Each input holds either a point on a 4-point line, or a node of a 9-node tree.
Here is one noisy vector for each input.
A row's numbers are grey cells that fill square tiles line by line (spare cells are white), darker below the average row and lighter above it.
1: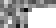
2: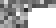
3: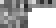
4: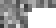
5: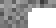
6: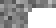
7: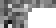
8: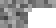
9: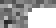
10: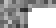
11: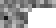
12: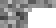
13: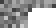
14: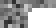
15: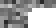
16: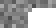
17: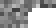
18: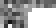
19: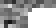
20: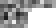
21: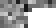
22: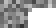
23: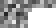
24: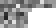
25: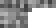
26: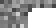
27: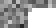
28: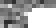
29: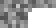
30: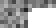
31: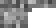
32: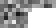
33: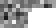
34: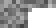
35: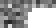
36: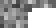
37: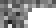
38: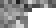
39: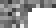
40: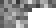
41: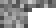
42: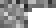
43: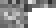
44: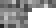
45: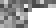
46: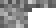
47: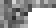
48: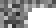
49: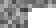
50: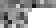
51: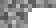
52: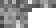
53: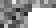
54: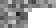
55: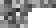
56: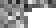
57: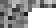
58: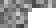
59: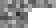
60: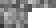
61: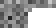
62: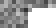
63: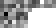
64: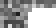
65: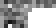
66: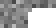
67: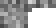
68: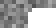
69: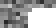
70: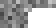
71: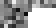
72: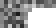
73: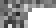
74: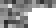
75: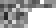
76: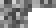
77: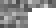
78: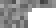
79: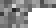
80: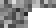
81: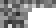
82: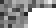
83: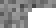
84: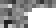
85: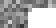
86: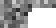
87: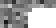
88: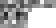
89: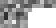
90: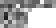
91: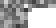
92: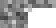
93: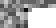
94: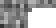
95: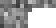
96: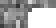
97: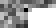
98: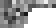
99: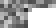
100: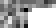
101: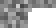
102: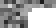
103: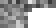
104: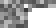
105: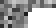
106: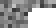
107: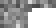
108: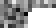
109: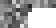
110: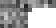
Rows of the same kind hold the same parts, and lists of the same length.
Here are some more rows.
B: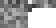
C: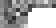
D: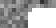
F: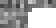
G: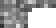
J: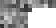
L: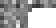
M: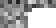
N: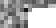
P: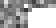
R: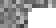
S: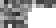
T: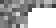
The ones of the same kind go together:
B, F, G, J, L, M
C, D, N, P, R, S, T

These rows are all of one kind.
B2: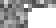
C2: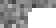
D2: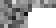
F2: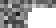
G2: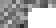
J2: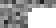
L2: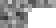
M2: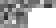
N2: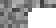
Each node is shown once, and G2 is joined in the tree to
B2 and C2.
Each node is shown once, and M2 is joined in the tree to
L2.
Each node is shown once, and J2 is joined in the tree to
C2 and F2.
